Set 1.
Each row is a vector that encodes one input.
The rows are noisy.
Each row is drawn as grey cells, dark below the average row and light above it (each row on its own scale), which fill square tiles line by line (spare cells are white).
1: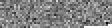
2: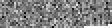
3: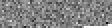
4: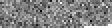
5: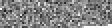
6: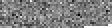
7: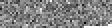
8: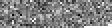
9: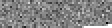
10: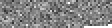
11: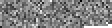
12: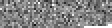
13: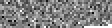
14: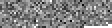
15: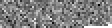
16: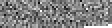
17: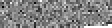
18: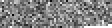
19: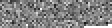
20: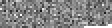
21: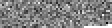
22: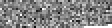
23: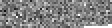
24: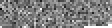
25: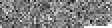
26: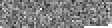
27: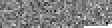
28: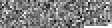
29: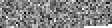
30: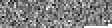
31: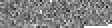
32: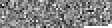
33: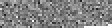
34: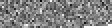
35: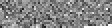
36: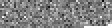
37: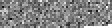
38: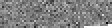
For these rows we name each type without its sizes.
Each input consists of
a point on each of two lines.
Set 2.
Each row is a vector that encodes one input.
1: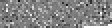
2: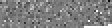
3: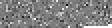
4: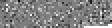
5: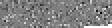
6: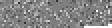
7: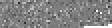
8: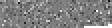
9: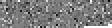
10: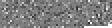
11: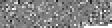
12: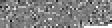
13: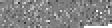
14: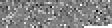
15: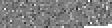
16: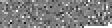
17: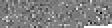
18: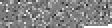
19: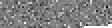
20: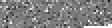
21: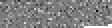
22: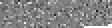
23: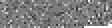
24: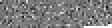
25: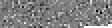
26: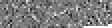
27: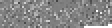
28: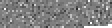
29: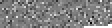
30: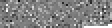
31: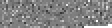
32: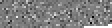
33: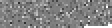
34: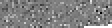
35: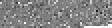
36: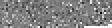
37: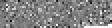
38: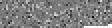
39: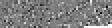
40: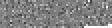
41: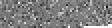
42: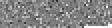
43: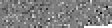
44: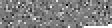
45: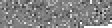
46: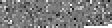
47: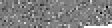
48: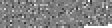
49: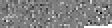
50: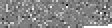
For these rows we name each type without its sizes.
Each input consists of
a point on a line.
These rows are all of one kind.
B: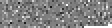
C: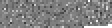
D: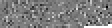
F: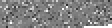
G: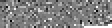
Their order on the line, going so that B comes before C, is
G, D, F, B, C.
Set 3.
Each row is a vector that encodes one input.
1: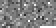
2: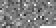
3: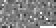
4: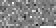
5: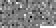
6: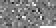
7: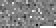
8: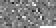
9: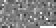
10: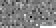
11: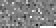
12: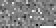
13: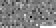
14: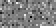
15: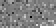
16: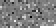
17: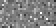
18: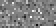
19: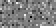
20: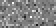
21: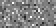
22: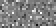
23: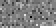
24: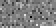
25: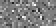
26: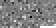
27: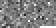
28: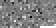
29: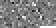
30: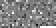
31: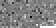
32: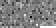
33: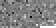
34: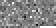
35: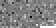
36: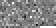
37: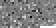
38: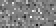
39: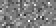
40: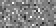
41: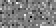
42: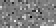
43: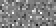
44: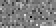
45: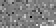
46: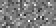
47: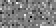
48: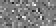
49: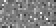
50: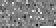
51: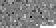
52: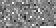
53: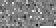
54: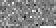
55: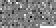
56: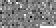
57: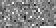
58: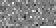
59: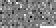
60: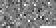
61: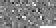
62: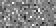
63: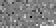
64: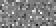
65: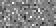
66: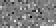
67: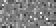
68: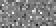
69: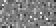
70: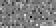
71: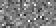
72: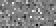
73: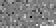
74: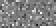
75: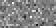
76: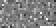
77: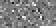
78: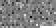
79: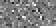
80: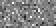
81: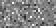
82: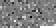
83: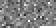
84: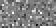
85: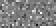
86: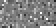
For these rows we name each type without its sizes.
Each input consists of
a point on a line.
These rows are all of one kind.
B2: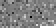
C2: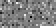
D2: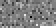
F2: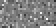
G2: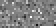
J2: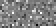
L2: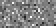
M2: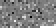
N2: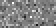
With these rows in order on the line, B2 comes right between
D2 and M2.
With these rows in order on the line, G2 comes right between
J2 and N2.
